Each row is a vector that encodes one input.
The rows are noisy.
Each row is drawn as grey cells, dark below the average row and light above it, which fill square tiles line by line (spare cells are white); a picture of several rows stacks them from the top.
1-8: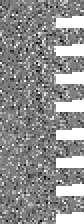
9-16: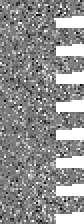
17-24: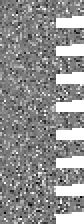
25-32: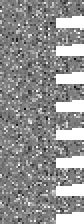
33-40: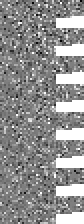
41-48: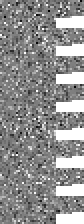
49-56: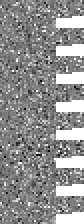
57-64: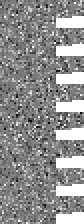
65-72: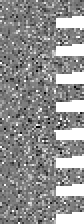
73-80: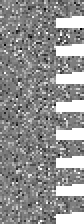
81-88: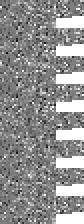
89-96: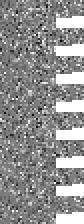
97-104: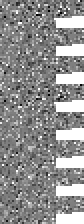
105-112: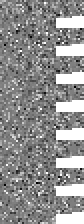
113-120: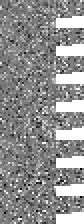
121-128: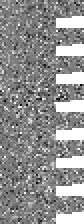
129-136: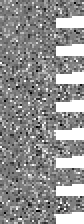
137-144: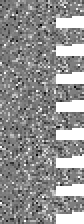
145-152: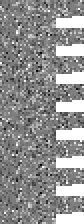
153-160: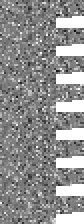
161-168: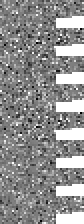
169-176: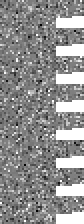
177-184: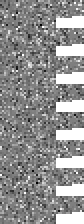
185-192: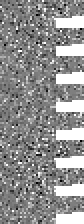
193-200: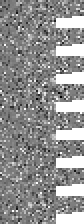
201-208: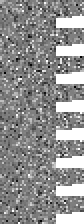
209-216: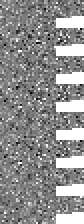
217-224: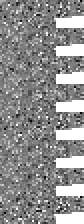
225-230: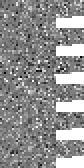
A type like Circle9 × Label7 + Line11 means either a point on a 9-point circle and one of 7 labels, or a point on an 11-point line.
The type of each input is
Bool × (Label11 × (Tree8 + Unit) + Line9).
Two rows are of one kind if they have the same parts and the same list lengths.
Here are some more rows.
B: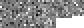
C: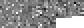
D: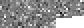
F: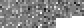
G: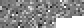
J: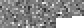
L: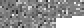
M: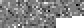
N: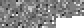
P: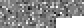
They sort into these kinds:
B
C, D, F
G, J, L, M, N, P

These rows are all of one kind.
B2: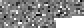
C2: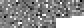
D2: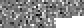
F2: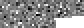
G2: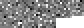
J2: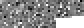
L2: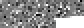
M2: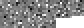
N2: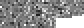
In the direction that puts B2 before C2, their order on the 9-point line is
D2, B2, F2, L2, J2, N2, M2, C2, G2.
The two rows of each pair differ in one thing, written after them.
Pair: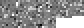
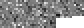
the true/false value
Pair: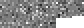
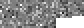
the node of the tree
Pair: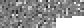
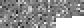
the label
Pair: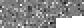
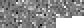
the true/false value
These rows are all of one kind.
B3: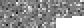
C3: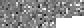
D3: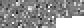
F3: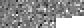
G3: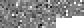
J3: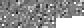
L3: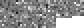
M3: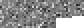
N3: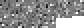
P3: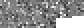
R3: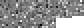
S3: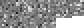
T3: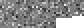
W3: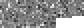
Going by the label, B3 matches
C3, P3, S3 and W3.
